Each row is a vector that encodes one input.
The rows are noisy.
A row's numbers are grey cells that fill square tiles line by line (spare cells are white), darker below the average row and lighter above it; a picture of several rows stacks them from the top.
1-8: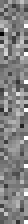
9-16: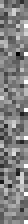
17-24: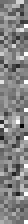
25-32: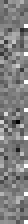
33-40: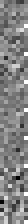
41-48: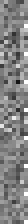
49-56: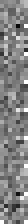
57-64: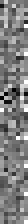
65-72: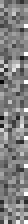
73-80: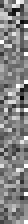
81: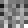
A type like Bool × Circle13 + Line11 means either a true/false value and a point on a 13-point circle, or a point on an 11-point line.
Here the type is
List2(Line5).
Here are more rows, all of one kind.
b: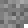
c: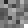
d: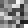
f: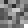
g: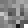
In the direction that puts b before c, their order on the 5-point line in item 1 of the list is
g, f, b, d, c.
